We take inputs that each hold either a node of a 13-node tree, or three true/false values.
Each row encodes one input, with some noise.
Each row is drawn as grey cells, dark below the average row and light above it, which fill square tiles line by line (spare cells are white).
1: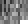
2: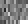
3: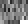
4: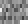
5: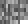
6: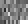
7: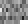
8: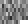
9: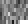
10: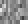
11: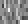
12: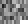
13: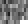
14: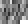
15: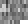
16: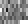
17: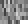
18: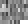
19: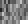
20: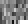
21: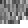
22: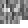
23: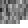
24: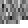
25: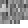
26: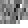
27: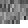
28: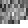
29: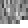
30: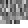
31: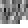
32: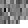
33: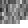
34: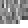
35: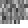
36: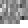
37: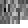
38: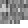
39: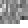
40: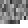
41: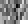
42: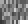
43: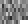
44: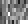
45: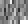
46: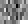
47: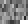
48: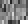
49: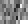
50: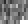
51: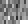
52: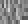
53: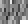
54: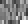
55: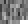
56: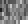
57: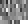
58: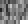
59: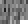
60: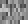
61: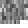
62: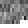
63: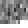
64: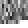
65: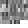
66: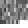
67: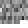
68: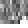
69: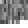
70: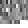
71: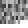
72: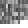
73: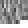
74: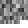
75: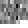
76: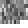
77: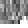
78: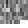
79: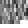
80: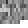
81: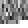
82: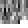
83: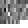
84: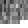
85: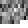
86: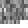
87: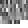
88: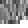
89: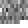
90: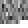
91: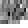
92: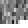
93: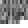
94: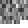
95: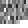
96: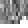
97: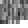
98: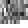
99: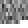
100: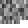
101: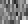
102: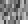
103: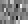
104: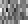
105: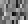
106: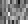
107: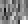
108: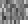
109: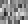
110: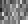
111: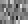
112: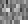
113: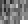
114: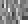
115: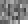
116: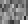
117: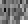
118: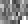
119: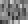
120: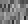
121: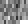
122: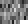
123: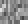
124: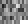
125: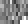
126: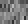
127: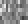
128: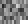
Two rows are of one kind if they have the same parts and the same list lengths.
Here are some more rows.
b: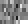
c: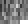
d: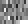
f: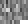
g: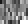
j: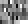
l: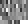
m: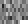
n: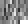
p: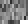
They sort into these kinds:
b, c, d, g, j, n, p
f, l, m

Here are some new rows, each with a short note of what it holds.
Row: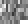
three true/false values
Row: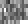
three true/false values
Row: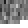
a node of a 13-node tree
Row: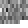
three true/false values
